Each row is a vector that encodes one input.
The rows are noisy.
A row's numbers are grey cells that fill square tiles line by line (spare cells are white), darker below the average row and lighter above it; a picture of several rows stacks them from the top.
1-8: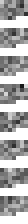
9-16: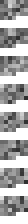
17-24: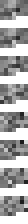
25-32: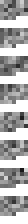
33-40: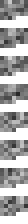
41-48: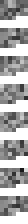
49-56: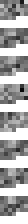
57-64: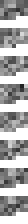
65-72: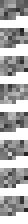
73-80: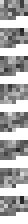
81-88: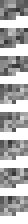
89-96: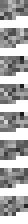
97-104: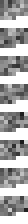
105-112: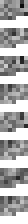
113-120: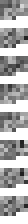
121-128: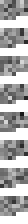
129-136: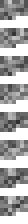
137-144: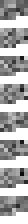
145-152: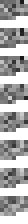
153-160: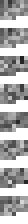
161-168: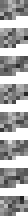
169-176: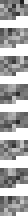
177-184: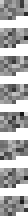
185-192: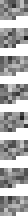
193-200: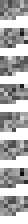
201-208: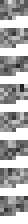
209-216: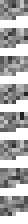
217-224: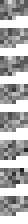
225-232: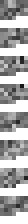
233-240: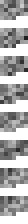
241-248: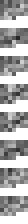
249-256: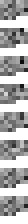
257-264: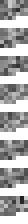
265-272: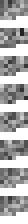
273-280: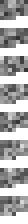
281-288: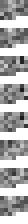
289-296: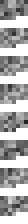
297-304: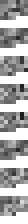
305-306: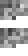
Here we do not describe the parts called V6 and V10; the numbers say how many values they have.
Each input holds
either a point on a 9-point line, or a true/false value and a value of V6, or a value of V10.
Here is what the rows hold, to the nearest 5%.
About 40% of them hold a point on a 9-point line. About 25% of them hold a true/false value and a value of V6. The rest hold a value of V10.
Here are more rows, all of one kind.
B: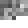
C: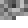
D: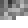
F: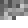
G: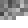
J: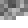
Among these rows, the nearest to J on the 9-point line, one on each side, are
C and G.
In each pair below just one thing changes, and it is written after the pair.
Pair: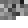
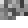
the true/false value
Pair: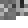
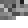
the value of V6
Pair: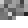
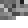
the true/false value
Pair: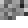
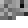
the value of V6
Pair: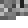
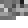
the value of V6
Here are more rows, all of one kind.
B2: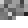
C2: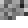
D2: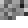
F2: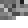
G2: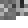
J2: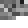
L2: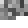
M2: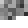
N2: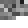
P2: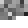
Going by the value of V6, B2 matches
F2, J2, N2 and P2.
